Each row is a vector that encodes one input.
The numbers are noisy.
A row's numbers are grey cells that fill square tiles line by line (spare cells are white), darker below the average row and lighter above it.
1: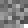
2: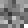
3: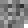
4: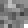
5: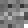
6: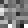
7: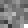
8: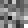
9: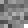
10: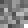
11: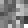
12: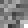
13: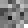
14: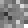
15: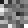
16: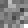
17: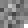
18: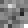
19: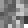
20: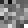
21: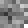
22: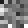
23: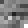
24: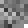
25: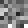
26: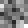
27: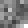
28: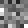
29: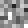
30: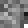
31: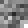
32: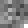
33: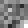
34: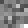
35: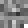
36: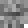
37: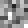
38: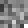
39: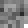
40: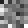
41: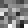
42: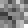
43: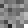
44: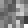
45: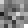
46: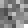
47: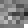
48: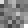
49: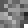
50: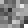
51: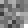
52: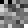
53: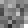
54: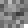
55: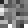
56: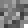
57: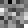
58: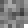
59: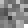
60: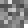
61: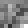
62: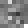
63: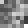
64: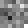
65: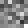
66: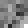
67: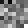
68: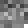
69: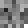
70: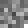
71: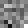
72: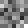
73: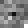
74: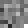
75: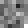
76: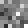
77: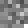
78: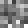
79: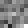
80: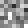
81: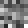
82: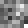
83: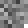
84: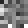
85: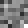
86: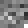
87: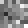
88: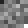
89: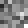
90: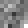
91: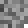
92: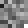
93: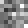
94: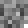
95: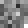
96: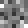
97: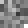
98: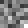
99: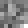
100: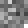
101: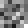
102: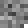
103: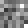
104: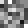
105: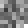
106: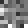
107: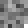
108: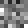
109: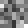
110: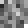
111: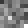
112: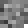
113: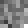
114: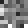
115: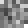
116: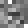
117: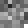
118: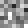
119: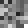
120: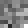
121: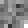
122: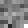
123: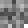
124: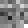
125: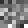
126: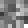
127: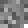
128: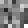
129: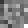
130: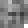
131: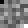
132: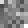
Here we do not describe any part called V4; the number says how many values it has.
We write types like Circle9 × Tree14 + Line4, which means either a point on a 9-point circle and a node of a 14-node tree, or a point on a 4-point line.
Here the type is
List3(Bool × V4).
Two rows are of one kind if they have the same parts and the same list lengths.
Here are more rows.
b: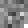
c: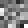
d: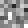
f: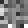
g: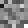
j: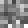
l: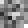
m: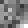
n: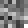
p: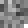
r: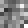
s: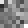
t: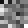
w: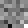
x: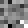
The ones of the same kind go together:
b, g, m, p, s, w, x
c, f, n, t
d
j, l, r

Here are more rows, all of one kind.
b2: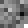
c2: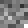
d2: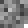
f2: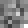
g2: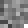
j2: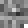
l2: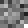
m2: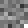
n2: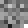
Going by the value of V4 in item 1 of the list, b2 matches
d2 and j2.
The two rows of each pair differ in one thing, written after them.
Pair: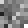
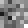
the true/false value in item 1 of the list
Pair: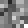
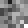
the true/false value in item 1 of the list
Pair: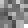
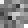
the value of V4 in item 1 of the list
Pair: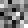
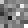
the true/false value in item 1 of the list
